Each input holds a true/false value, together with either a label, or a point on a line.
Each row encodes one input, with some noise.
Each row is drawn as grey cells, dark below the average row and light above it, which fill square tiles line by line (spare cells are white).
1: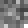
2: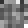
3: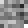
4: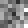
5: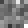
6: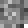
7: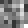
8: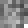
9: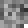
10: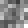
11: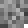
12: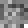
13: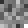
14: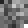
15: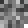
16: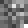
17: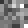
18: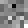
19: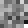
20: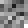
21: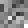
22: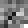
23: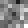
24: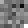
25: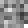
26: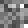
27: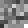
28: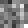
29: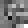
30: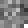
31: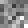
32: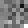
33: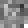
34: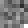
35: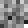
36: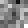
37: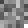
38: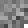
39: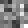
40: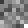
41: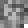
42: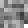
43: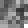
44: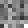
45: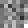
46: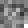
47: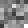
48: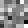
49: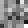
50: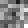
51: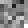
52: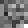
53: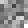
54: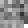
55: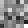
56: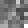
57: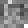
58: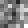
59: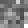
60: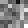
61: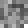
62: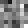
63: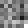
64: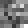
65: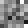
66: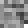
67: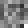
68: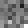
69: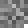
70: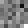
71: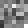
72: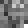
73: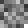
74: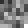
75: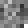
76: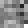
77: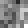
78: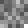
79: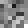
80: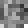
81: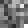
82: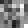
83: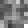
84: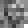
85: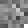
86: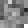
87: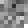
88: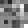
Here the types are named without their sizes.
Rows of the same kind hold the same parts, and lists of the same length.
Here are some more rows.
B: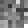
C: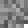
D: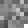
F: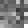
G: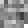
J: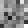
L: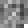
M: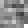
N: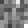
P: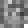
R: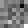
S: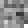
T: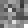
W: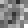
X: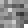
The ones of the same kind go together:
B, F, N
C, D, G, J, L, M, P, R, S, T, W, X

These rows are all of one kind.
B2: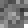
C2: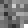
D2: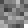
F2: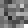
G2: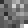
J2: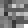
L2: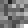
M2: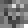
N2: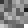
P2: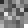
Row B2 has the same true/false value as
D2, N2 and P2.
